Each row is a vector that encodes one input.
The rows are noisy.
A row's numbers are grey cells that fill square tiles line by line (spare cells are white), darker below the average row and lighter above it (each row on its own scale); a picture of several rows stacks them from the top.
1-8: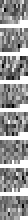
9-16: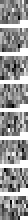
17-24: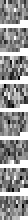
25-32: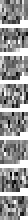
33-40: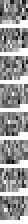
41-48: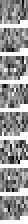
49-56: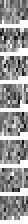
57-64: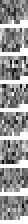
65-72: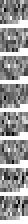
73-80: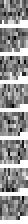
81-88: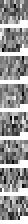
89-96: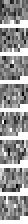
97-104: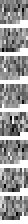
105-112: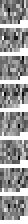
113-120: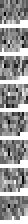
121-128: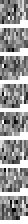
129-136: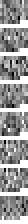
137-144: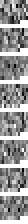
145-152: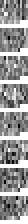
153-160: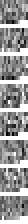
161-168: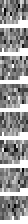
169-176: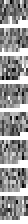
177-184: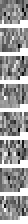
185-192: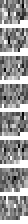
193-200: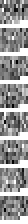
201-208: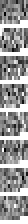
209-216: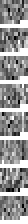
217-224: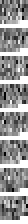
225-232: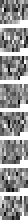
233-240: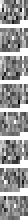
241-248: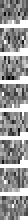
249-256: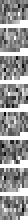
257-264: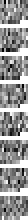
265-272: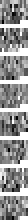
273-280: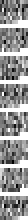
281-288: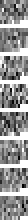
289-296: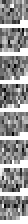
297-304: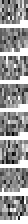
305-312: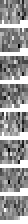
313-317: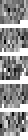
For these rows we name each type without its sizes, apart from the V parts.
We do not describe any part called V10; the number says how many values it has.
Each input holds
either a point on a circle and a true/false value, or a value of V10.
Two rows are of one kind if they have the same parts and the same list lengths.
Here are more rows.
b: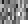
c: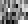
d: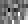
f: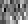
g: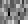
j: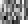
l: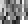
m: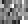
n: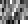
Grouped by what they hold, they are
b, c, j, l, m, n
d, f, g

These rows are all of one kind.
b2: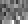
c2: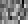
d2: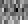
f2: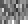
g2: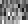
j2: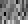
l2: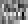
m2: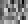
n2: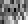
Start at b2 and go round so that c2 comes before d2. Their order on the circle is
b2, c2, j2, f2, d2, g2, l2, n2, m2.
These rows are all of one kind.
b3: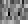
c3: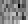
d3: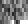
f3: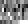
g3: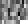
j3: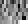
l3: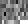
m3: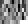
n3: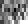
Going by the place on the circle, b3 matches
g3 and l3.
